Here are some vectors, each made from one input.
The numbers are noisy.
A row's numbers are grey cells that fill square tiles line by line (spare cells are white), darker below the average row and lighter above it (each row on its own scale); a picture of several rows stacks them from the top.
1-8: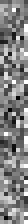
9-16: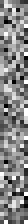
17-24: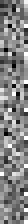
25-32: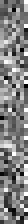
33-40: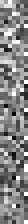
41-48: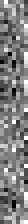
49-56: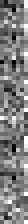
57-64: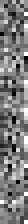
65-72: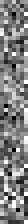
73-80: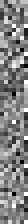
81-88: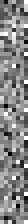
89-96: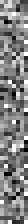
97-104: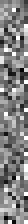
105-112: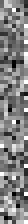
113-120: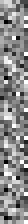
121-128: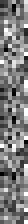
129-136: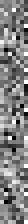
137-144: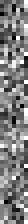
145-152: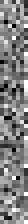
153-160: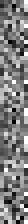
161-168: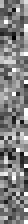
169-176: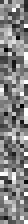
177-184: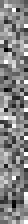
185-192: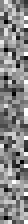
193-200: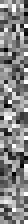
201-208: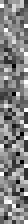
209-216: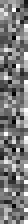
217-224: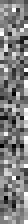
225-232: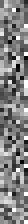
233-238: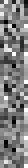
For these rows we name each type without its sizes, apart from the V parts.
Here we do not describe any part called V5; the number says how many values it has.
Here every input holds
a point on a line, together with either four true/false values, or a value of V5.
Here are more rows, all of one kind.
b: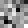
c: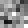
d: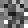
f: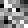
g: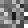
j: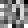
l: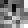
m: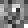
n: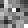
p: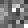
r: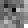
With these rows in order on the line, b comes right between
c and f.
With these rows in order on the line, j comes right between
m and n.
